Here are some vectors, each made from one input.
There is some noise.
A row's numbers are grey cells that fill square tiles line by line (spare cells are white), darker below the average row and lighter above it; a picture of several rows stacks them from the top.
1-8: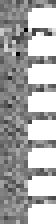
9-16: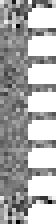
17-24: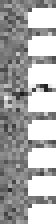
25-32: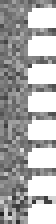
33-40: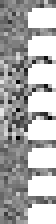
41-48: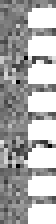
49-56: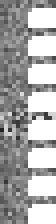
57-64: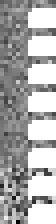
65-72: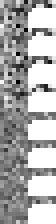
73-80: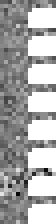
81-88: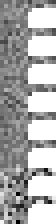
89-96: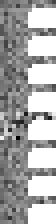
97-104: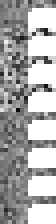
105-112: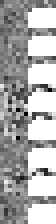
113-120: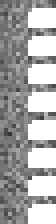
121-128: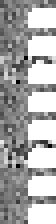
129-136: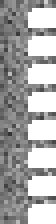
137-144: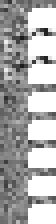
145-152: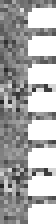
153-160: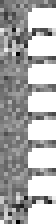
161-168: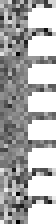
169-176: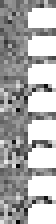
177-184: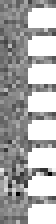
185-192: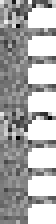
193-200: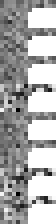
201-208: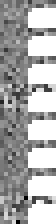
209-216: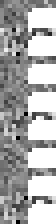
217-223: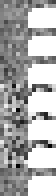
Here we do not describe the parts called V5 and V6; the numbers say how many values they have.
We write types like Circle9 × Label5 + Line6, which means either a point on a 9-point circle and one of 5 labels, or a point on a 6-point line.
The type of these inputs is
Tree7 + Tree8 × (Tree9 + V5 × V6).
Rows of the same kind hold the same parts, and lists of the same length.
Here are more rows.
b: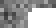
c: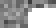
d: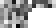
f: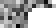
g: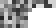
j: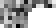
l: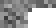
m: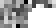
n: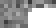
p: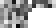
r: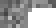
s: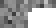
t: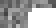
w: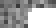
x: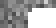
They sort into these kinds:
b, l, s, x
c, n, r, t, w
d, f, g, j, m, p

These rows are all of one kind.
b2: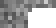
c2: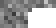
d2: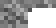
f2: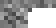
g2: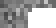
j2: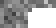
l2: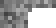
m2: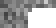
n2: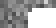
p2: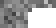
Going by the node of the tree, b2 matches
g2, l2 and m2.
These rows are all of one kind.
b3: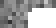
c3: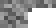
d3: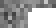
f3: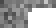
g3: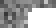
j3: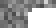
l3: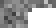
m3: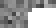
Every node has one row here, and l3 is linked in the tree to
c3 and j3.
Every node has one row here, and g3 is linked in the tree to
d3.
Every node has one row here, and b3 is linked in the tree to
j3 and m3.
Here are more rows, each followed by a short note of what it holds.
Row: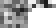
a node of a 7-node tree
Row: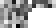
a node of a 7-node tree
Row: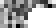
a node of a 7-node tree
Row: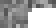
a node of an 8-node tree and a node of a 9-node tree
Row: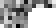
a node of a 7-node tree
